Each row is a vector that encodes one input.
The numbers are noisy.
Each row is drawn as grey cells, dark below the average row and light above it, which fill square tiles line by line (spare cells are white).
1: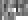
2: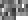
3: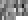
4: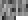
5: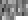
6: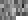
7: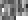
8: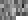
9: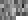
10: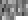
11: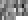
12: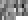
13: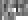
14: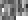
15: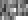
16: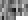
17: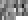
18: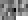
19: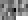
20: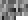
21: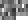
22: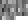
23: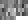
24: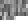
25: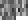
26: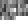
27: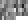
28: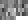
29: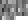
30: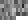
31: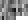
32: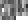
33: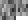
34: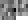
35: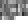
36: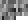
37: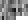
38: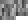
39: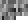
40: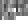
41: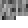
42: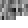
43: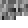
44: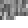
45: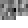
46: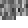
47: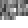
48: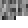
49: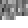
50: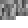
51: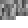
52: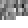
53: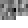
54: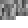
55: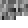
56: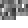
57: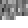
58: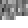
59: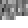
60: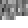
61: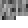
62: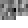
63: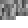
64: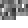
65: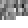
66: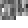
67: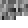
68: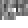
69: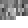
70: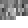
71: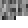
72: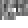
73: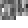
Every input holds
a point on a 9-point circle and a true/false value.
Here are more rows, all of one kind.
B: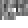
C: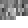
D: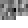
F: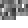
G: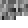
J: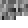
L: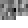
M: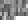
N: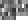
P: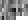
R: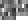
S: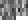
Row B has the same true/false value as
C and M.
